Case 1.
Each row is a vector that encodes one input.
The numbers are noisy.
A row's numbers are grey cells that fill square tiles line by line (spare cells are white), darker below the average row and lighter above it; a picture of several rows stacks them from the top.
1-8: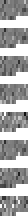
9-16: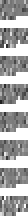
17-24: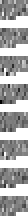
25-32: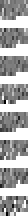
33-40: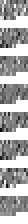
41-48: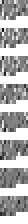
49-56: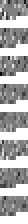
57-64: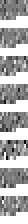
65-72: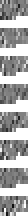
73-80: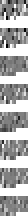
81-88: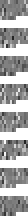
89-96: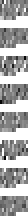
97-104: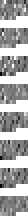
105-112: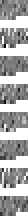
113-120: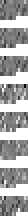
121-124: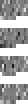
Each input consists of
a point on a 10-point line.
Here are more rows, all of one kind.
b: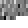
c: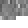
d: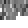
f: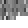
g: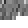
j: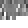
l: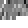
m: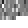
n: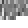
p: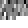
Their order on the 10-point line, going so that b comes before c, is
b, g, d, f, n, c, m, j, l, p.
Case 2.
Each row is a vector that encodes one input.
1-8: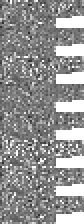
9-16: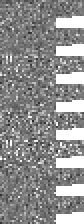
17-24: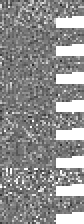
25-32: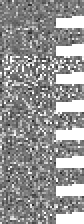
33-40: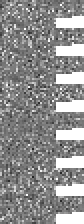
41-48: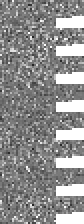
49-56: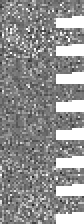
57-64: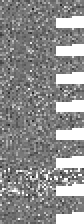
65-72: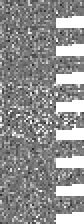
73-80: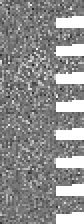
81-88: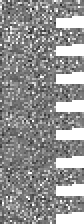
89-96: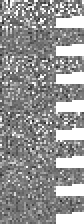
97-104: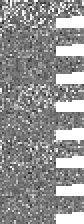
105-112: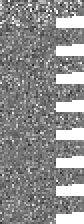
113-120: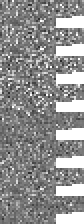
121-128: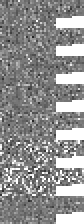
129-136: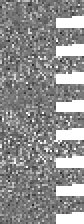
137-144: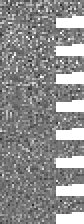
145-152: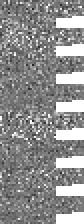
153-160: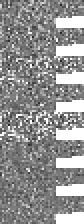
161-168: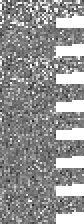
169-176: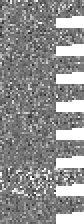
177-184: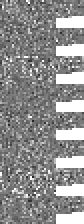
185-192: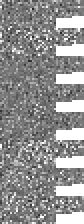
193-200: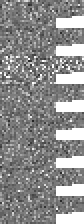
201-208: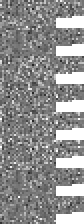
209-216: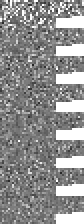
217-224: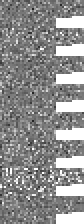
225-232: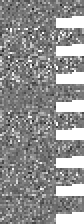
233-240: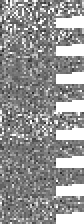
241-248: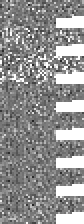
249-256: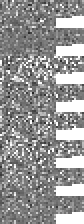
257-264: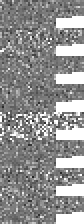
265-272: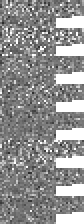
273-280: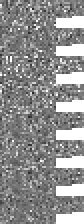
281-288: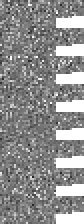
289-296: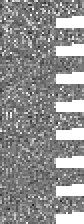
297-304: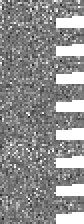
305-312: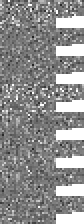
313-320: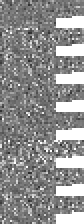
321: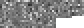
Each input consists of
a point on a 13-point circle.
